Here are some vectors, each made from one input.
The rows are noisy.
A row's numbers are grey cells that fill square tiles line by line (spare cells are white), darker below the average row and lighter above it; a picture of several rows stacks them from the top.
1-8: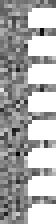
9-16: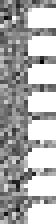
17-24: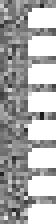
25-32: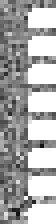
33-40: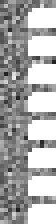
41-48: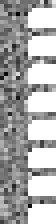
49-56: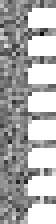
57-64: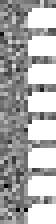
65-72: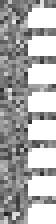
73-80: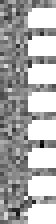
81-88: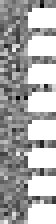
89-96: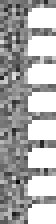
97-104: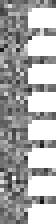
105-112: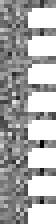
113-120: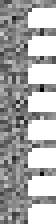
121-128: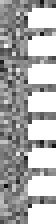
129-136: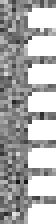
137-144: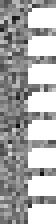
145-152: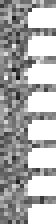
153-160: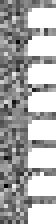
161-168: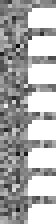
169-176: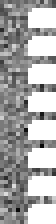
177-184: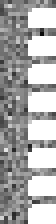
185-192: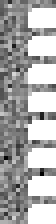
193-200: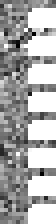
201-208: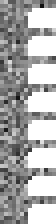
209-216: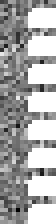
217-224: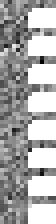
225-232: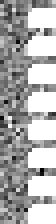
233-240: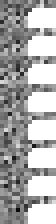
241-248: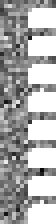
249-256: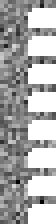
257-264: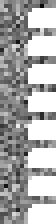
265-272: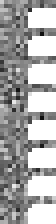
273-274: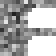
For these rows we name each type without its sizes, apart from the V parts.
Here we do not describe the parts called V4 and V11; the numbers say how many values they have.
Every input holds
either a label, a value of V4 and a value of V11, or a list of points on a line.
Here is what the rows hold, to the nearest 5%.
About 35% of them hold a label, a value of V4 and a value of V11. The rest are lists of points on a line.
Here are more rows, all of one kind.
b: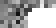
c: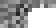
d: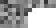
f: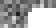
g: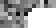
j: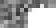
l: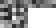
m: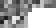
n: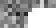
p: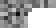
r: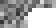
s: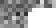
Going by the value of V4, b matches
c and f.
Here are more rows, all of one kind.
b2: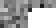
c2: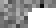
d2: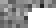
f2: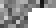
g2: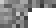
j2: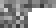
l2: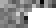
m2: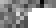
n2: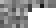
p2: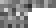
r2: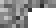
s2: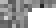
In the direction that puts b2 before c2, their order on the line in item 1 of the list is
j2, m2, p2, g2, r2, n2, b2, f2, l2, d2, c2, s2.
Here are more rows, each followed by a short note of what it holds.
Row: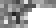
the empty list
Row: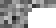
a list of one item
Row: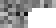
a label, a value of V4 and a value of V11
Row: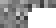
a list of two items
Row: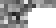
the empty list
